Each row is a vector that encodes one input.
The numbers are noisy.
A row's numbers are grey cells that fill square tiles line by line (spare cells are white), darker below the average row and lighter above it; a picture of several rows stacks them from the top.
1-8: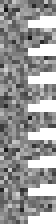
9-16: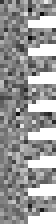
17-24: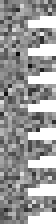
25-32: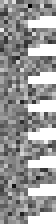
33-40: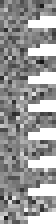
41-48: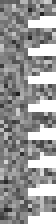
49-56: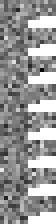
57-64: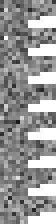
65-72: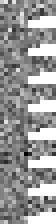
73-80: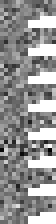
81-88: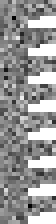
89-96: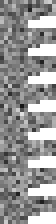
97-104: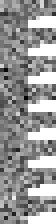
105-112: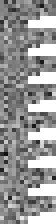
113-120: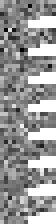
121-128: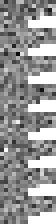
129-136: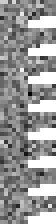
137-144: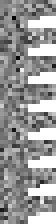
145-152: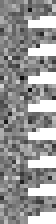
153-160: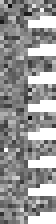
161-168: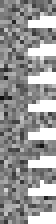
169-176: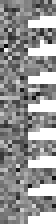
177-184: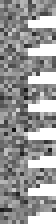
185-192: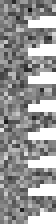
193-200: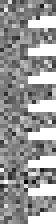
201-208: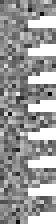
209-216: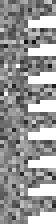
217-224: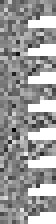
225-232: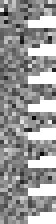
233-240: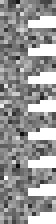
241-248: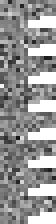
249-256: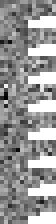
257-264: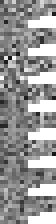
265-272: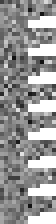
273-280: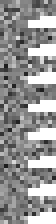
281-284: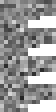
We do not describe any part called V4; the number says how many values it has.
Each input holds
either one of 10 labels, or four true/false values, or two values of V4.
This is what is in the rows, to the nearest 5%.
About 20% of them hold one of 10 labels. About 65% of them hold four true/false values. The rest hold two values of V4.
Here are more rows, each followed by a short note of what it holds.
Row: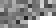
one of 10 labels
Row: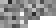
two values of V4
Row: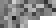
two values of V4
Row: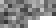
one of 10 labels
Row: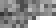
one of 10 labels
